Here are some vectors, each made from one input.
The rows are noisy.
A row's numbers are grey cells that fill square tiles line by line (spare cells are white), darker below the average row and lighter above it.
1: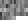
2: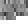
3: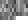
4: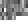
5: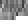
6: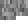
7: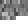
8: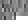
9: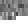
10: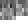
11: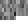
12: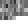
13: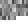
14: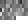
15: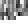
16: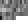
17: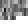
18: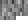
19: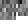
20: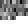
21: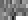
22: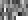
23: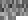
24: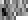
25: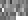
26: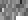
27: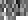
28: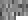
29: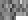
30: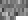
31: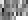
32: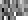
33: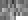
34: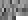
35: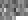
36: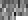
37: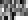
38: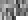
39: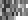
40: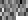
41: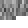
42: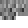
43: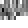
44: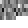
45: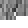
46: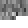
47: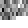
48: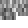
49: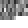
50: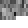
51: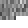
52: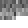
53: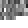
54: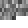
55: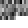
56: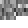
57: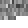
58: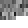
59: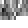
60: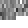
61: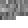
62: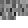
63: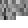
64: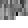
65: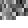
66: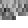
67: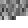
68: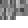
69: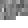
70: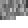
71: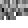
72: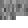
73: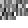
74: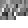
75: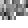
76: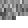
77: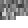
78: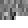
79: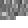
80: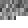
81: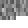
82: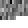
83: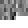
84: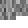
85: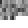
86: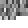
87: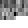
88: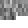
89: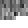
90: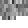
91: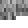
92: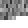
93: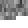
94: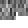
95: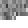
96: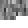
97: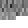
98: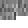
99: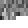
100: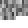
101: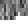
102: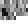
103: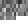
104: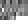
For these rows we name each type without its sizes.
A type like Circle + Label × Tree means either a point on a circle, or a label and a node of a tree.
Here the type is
(Bool × Bool × Bool × Bool + Unit) × Line × Line + Circle.
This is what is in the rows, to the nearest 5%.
About 10% of them hold a point on a circle. The rest hold a point on each of two lines, together with either a fixed value, or four true/false values.
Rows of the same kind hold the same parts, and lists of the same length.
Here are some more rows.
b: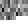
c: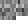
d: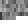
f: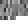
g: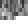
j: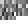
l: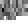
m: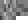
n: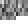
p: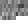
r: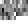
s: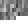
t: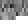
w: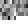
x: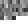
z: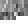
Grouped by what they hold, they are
b, j, l, n, r
c, f, g, m, p, t, w, x
d, s, z

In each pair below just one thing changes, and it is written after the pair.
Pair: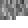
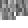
the place on one of the two lines
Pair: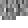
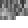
the place on one of the two lines
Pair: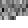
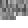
the place on one of the two lines
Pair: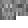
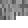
one of the four true/false values
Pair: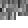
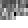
the place on one of the two lines
